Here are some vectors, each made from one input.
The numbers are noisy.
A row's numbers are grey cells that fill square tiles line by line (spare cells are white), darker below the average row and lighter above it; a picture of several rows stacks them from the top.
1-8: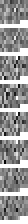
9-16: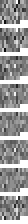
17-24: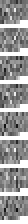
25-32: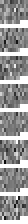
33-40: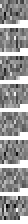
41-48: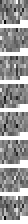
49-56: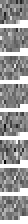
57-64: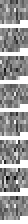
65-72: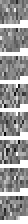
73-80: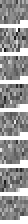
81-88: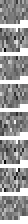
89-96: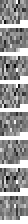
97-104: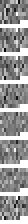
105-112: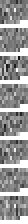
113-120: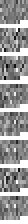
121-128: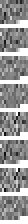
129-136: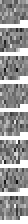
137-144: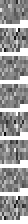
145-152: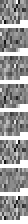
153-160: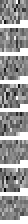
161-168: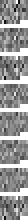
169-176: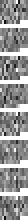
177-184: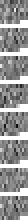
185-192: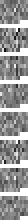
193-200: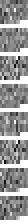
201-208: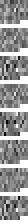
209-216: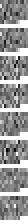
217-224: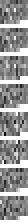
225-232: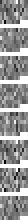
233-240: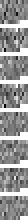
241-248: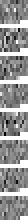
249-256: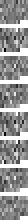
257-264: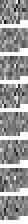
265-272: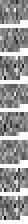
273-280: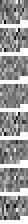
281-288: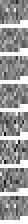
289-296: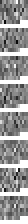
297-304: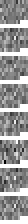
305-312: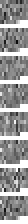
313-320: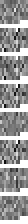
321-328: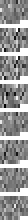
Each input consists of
either a point on a 14-point circle, or a point on a 6-point line.
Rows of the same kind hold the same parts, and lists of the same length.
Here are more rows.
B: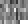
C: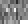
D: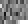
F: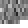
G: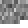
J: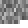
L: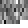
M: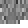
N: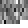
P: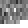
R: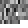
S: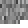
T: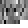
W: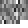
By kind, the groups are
B, C, D, F, G, J, M, P, S
L, N, R, T, W

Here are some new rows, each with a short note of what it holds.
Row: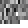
a point on a 6-point line
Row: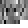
a point on a 6-point line
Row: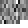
a point on a 6-point line
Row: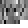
a point on a 6-point line
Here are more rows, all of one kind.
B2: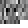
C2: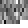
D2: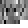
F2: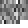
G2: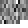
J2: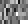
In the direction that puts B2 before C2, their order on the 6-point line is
J2, B2, D2, C2, F2, G2.
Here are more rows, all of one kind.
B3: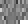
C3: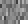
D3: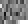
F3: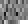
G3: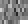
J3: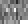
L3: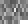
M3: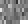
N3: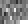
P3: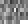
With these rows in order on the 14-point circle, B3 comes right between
C3 and M3.
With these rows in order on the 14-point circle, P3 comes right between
J3 and L3.
